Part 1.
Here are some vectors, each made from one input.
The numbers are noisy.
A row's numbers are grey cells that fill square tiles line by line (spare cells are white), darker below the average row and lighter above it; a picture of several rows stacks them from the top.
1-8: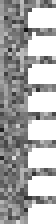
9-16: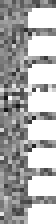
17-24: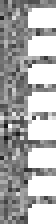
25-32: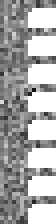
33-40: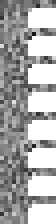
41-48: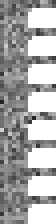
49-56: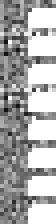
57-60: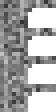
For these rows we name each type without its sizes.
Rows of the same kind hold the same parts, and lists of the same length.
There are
3 kinds of row.
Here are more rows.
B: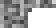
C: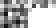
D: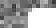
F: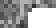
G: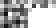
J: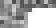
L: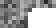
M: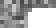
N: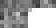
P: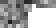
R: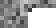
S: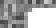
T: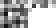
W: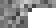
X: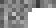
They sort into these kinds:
B, F, L, R, W
C, G, T
D, J, M, N, P, S, X

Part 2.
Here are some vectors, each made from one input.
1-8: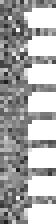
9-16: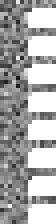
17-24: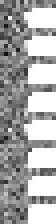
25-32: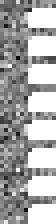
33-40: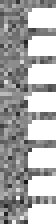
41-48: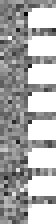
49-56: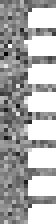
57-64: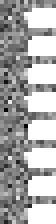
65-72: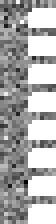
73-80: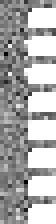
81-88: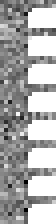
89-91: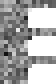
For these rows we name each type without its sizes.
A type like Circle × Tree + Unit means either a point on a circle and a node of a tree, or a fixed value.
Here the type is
Line × (Tree + Unit).
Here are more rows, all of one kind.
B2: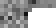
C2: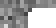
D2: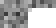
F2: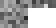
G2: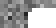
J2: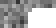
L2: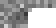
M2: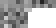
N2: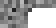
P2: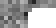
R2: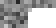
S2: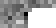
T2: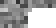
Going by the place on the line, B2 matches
C2, G2, N2 and P2.
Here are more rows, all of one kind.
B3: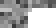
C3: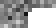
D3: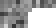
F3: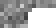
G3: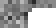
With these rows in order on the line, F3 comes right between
D3 and G3.
